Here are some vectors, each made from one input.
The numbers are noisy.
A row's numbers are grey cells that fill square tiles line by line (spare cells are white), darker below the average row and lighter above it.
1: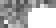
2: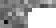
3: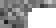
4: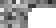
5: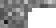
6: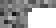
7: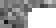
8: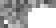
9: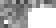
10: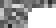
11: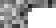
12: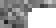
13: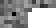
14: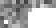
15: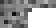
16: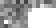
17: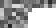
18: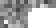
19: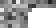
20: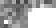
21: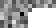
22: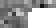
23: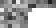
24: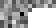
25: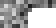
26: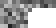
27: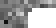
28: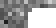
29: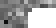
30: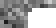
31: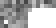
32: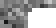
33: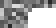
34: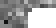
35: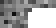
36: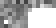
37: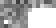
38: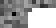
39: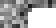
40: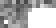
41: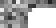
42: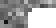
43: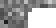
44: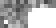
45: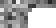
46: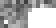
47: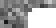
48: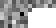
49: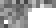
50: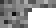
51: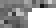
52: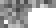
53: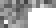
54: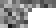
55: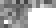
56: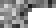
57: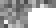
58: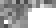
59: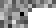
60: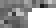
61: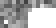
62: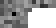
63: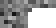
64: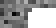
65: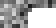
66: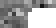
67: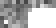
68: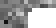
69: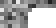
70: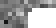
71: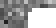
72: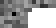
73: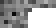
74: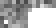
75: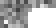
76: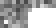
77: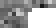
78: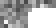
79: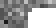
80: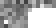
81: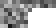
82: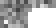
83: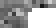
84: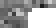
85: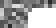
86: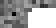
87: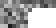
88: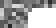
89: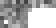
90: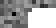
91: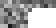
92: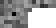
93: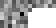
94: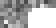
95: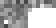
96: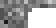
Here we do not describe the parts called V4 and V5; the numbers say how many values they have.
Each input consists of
either a point on each of two 3-point lines, or a true/false value and a value of V4, or a value of V5.
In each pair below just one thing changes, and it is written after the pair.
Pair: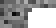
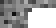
the value of V4
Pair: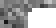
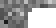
the value of V4
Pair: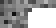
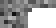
the value of V4
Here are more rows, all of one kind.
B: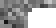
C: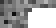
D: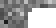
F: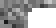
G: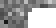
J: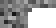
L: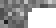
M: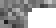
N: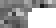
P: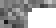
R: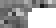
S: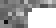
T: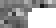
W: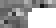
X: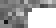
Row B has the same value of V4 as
F, J, M and P.
